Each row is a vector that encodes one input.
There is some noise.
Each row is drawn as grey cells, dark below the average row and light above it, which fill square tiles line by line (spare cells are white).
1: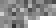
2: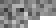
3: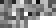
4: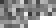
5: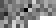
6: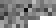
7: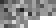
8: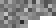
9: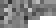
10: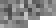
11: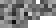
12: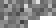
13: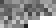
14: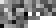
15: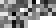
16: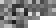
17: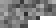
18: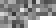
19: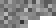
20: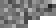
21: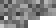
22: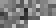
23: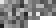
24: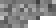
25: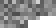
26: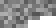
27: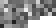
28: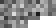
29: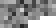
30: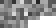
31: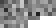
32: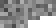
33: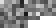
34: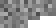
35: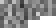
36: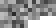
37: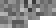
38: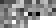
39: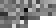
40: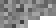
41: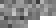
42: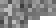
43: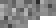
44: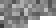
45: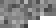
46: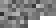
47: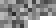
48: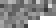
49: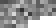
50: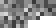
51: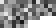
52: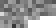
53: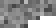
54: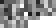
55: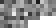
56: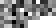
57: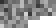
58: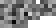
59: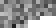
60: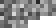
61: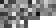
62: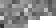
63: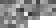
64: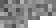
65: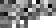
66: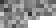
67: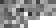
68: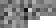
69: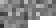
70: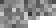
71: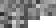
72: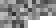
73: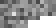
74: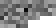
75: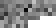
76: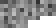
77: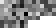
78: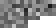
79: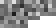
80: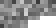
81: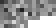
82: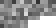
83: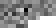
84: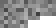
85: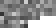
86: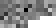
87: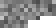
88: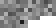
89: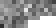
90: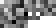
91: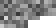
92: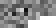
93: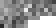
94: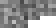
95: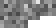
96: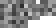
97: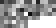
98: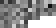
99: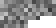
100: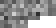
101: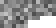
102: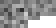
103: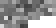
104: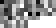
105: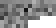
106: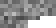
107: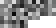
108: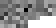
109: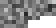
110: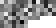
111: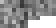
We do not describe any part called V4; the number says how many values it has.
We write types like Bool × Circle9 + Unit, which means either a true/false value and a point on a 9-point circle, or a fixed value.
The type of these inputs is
Line8 × (Line8 + V4).
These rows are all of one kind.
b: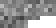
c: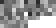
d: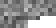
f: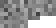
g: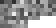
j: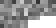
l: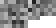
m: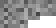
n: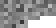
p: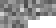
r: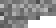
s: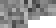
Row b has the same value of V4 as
c, j and s.
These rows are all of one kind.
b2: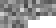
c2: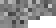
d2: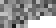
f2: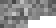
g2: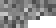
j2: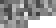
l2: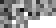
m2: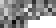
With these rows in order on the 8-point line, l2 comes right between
c2 and d2.
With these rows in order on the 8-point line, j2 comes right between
b2 and c2.
